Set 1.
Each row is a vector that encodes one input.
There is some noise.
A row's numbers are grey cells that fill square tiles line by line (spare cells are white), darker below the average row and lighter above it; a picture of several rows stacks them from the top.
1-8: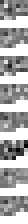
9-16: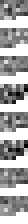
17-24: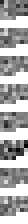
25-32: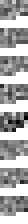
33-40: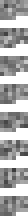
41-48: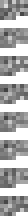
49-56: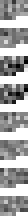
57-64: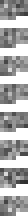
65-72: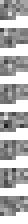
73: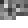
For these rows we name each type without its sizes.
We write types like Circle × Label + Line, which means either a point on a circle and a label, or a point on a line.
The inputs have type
List(Line).
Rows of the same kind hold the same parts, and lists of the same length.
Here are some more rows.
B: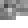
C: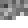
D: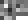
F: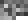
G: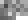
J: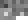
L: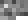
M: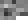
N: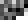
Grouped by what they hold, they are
B, C, G, J
D, F, L, M
N

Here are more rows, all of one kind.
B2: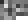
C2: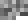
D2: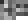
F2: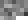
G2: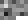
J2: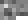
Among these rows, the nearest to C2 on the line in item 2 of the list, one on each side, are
F2 and J2.
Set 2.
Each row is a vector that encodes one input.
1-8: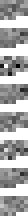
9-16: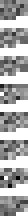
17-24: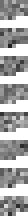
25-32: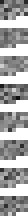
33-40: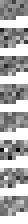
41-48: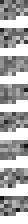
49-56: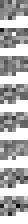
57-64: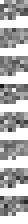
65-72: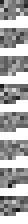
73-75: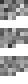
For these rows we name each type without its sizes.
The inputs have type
Line × (Tree + Unit).
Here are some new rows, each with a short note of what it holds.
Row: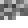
a point on a line
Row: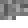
a point on a line and a node of a tree
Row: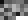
a point on a line and a node of a tree
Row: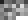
a point on a line and a node of a tree
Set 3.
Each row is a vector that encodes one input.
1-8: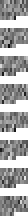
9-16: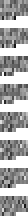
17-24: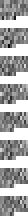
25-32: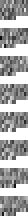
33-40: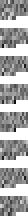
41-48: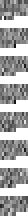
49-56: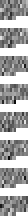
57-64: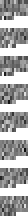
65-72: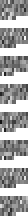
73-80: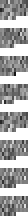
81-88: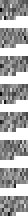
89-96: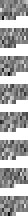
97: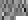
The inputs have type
Bool × Circle6.
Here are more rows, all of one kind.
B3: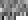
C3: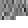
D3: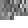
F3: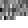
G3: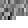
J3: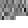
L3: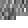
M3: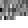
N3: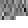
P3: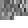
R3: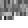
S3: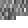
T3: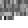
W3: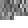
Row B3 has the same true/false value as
G3, L3 and S3.
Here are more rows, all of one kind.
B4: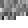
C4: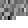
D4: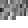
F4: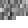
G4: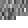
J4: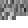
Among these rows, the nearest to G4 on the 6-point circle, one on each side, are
C4 and D4.
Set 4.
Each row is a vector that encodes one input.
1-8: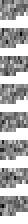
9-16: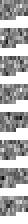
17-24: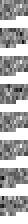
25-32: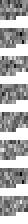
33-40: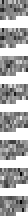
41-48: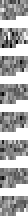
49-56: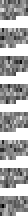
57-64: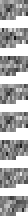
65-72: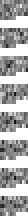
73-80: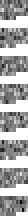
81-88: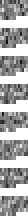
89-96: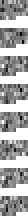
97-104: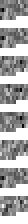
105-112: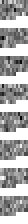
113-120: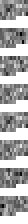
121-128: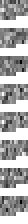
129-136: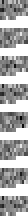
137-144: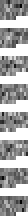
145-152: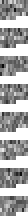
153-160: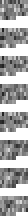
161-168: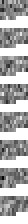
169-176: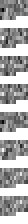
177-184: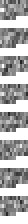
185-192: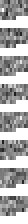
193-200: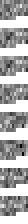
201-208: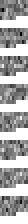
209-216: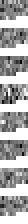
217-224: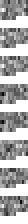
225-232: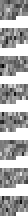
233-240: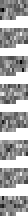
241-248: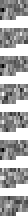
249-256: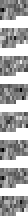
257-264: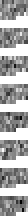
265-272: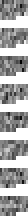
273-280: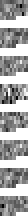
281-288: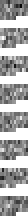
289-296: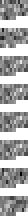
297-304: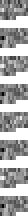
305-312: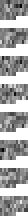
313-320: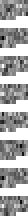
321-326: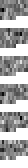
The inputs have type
List2(Circle6).
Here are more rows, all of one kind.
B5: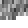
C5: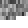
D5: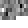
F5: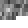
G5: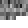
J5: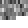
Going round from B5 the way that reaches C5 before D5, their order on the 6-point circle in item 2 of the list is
B5, C5, J5, D5, G5, F5.
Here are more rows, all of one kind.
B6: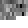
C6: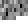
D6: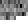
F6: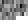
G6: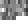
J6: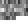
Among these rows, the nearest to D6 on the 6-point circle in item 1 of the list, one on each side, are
B6 and J6.
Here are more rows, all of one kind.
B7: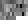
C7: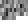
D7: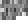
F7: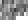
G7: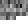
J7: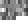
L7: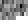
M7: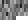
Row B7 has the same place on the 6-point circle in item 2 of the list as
C7 and L7.
